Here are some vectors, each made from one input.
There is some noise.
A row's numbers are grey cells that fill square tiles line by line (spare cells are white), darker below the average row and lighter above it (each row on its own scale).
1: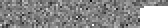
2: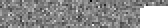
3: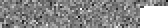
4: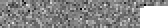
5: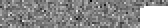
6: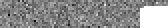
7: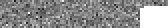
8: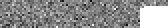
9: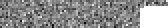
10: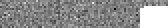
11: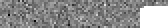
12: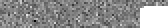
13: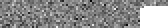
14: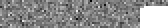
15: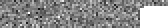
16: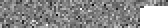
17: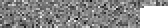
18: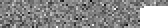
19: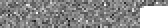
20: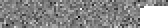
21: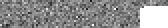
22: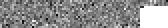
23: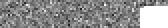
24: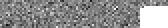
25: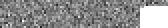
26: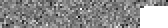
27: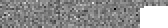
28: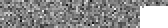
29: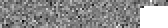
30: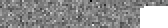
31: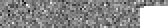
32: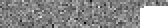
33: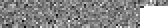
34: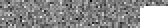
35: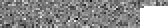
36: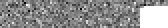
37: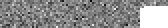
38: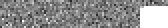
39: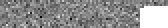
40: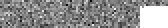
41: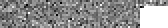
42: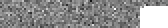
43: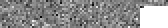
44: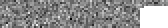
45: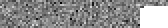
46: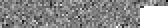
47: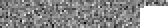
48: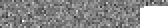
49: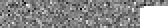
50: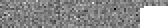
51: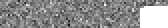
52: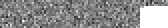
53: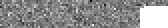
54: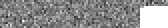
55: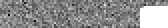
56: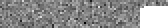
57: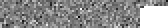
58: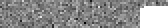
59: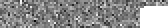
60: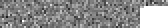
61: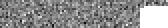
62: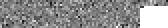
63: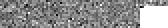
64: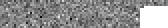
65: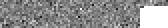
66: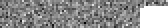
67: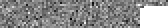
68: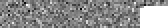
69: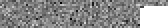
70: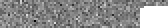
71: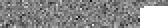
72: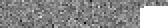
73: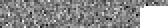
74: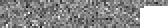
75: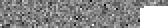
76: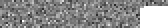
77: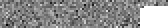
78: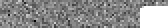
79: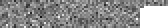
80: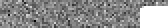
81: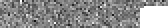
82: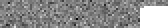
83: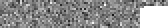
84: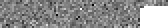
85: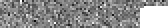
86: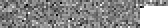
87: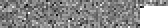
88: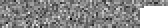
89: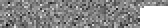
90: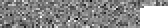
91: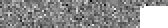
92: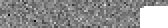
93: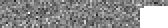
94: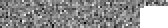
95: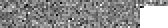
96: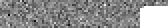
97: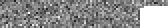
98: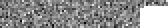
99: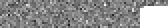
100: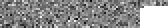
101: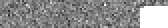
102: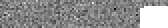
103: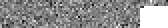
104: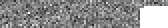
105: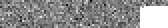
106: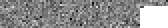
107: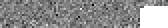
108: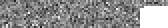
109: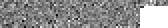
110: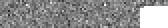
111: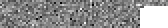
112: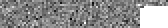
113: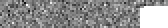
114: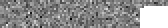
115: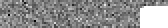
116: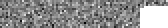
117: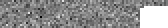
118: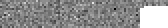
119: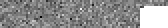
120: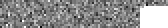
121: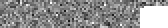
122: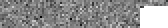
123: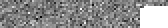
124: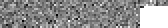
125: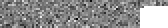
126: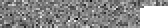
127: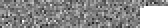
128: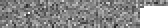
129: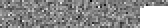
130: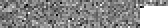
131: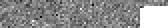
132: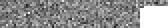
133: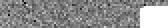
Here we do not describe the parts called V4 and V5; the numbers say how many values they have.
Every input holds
either a true/false value, a value of V4 and a value of V5, or a list of up to three points on a 6-point circle.
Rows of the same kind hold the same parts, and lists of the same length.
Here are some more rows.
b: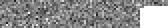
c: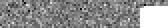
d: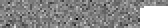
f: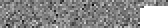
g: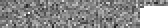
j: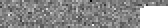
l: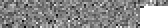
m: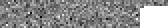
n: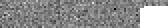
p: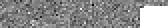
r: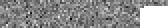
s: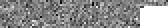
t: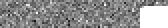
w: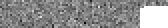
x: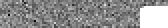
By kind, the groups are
b, j, m, r
c, t, x
d, f, p, s
g, l, w
n

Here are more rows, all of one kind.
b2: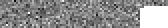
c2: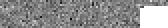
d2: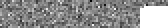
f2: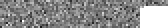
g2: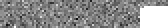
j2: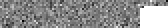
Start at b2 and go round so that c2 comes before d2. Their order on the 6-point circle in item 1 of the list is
b2, c2, j2, g2, d2, f2.
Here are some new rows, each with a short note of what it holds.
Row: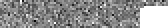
a true/false value, a value of V4 and a value of V5
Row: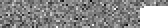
a list of two items
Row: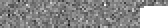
a true/false value, a value of V4 and a value of V5
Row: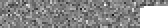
a true/false value, a value of V4 and a value of V5
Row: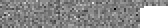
the empty list
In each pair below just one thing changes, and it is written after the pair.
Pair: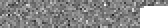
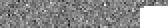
the value of V5
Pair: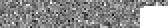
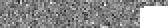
the value of V5
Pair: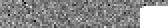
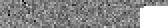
the value of V5
